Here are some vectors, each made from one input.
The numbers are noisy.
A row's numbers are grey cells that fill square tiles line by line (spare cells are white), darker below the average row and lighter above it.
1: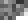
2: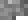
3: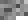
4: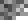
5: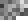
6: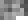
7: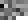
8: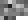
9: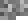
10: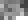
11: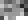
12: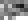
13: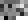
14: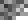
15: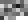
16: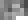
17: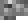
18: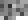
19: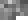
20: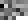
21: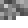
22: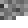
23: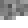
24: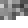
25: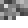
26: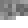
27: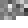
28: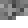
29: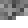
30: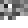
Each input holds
one of 7 labels.
